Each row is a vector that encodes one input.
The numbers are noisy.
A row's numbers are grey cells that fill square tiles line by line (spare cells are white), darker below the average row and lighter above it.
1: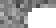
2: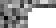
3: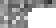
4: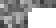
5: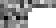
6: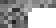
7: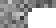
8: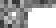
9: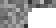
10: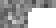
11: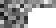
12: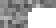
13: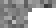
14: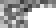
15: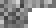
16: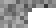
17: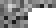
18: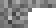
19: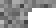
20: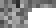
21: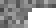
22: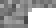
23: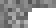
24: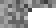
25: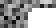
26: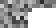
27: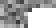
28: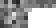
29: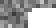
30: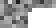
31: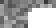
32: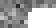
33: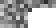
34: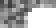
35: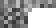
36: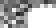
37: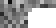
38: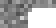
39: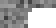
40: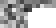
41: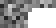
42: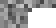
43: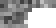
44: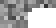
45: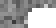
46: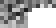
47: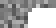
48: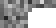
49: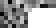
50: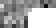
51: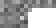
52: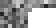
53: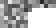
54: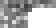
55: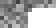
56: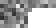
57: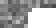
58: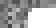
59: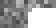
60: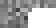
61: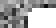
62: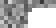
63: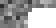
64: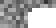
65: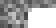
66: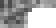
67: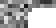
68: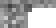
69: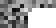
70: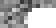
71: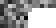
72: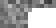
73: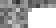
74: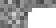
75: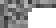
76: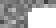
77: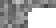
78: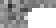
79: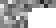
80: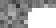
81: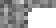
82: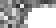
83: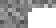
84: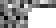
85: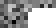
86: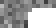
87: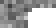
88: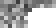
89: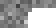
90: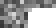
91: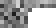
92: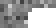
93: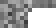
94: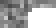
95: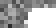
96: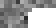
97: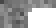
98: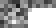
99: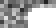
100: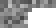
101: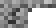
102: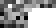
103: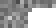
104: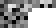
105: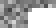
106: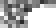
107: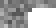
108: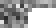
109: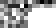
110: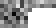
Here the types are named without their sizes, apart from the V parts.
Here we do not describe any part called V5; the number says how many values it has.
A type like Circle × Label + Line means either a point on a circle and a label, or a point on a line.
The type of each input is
Line × (Tree + Unit) × V5.
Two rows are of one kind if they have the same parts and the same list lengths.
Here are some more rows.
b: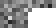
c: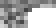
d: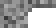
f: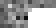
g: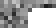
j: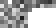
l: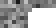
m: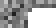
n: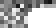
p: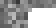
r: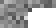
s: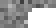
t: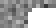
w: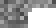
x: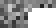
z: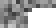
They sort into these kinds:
b, c, g, m, r, t, w, z
d, f, j, l, n, p, s, x

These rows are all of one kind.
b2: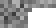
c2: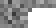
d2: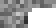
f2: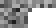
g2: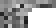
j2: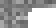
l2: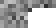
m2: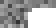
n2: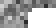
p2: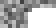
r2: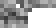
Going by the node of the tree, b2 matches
d2, g2 and r2.
